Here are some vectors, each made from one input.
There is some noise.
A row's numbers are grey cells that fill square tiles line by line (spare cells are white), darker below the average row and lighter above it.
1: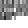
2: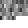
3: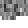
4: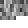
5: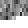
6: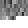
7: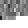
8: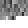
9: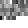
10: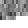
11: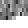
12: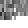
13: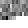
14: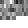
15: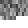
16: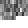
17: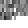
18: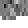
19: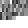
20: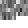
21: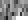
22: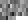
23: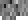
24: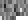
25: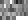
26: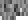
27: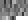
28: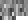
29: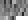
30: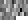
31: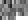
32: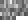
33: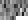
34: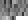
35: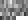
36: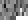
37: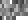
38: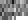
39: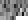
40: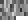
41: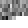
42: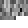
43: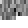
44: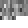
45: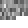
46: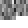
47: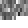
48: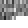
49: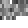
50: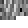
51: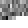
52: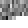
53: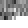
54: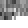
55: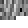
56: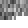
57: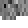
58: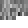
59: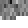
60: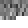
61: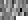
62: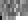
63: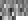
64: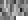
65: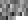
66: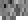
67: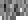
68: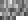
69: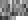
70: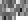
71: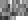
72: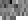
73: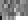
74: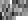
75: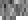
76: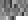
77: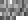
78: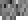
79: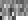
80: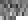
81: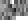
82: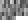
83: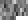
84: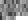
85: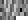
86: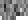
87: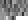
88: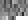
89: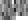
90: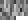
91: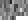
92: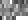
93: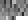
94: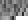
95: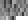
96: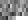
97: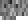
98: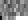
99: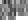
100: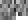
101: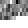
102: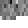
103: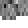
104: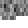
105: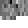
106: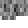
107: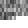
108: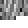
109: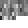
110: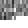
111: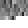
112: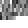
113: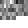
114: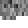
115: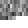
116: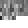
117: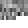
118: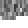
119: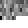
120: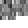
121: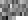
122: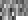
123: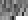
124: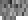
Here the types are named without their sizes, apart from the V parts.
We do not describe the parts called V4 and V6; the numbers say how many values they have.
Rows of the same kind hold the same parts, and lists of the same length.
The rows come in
2 kinds.
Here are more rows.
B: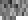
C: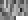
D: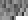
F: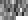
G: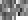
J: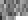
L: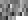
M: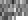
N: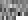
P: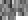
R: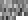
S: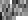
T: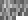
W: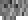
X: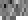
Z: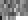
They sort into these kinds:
B, C, F, G, L, M, N, R, T, W, X
D, J, P, S, Z

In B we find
a true/false value, a value of V4 and a value of V6.
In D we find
a point on a line and a value of V4.
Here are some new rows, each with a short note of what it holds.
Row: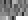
a point on a line and a value of V4
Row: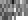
a true/false value, a value of V4 and a value of V6
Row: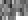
a point on a line and a value of V4
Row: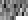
a point on a line and a value of V4
